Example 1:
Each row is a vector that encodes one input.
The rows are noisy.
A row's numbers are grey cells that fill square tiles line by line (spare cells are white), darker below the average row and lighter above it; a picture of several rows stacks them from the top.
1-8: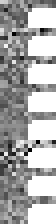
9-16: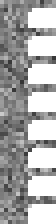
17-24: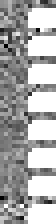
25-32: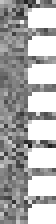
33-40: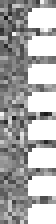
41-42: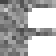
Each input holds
three true/false values.
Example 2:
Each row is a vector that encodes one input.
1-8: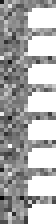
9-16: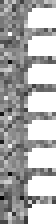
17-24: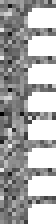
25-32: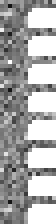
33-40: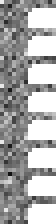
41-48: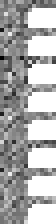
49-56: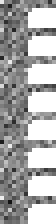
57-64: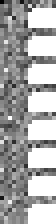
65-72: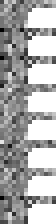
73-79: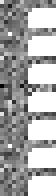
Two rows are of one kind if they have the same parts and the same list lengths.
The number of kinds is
2.
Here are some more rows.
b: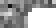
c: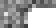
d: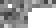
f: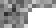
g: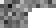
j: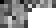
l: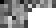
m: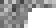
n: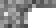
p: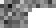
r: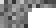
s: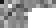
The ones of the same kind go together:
b, c, d, f, g, m, n, p, r, s
j, l

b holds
three true/false values.
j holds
a fixed value.
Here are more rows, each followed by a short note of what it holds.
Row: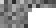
three true/false values
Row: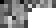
a fixed value
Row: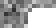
three true/false values
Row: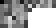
a fixed value
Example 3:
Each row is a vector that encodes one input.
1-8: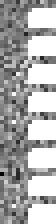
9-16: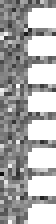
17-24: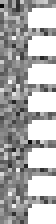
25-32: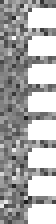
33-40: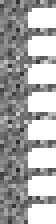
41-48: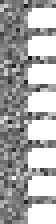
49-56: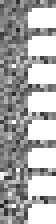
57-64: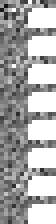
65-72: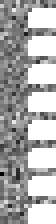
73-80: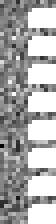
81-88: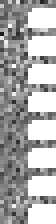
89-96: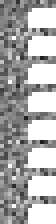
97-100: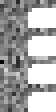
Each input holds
a point on a 7-point line.
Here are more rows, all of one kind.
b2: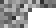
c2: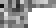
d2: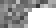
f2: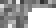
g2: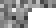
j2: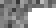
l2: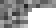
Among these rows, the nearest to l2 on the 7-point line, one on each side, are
d2 and j2.
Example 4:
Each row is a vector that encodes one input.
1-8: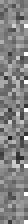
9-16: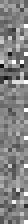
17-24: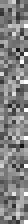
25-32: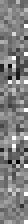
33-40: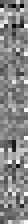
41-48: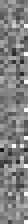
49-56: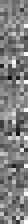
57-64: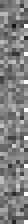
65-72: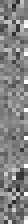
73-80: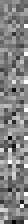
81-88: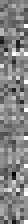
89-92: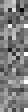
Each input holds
a point on a 10-point line.
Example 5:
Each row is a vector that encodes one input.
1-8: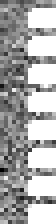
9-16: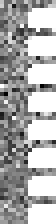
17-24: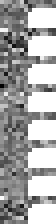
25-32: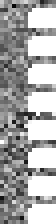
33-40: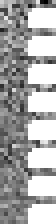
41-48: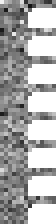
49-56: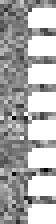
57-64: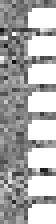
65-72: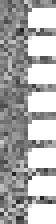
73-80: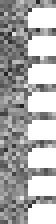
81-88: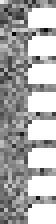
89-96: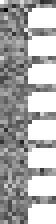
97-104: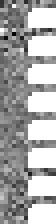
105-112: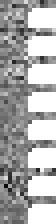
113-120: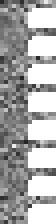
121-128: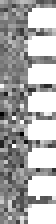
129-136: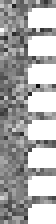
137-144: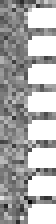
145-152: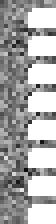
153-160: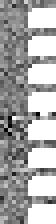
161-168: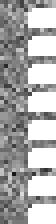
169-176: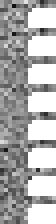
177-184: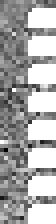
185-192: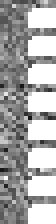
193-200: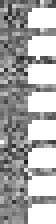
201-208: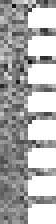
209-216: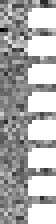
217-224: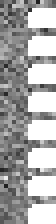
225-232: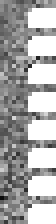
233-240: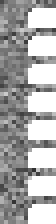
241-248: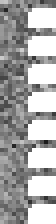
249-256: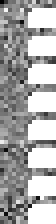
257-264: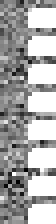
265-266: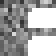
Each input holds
three true/false values.
